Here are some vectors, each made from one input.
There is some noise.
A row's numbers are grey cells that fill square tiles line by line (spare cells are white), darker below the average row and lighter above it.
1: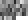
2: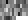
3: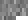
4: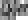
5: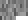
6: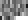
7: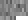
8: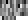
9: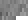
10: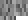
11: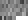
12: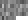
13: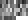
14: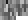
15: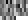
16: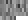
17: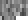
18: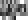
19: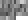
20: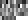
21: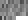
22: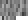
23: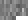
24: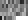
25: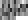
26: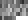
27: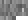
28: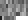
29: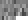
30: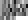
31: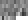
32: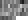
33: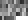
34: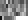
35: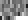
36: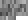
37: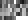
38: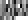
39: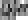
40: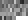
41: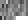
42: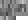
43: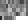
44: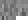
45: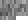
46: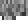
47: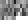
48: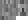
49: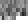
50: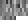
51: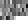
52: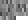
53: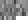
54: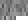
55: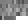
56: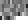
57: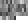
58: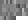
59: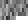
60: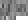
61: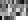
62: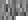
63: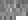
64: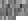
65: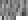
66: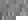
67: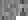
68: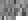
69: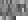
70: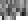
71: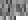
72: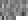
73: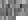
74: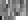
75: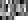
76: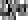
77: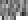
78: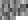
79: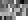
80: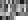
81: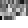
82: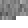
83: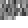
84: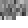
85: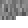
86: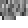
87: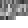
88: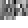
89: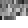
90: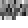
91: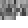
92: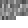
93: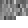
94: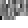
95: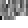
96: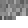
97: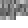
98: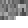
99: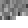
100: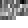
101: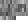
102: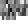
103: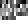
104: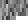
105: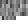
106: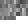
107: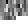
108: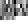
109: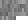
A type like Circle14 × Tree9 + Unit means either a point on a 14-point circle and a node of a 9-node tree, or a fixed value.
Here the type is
Bool × (Tree13 + Unit).
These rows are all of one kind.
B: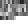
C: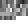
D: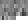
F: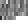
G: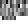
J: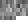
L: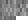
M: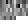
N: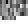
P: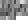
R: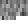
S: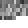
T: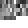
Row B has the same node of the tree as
C, D, M and R.
